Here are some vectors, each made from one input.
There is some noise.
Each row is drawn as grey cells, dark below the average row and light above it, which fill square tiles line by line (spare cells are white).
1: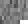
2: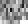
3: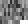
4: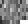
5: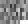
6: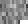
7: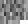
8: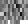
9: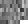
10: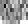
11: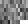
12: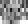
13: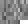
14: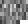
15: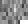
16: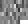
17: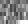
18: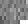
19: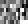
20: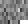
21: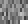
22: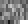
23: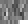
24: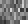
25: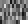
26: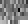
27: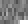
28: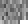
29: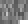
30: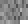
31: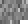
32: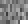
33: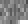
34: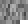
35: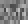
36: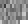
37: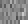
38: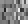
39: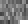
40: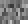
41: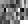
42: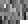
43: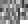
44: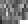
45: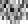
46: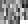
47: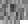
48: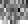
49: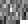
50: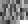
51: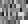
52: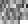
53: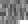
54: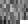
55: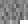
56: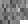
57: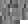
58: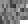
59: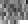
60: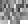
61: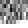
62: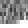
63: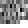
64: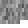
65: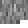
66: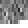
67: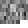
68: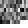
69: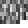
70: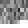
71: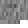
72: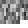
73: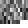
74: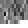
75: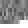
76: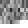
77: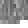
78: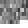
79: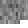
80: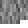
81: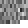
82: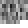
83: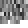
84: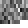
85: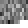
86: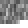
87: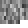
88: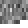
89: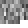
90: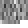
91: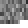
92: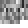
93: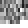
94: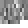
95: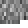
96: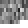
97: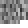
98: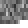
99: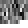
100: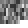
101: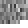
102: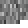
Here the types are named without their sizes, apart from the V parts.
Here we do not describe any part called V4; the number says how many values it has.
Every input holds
a point on a line and a true/false value, together with a list of values of V4.
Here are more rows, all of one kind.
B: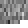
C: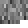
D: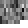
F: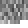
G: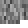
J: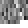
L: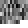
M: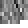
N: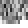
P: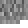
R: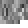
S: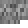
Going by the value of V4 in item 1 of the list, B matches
F and S.
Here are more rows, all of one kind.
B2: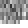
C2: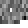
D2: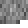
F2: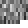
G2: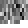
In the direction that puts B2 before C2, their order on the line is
F2, B2, G2, D2, C2.
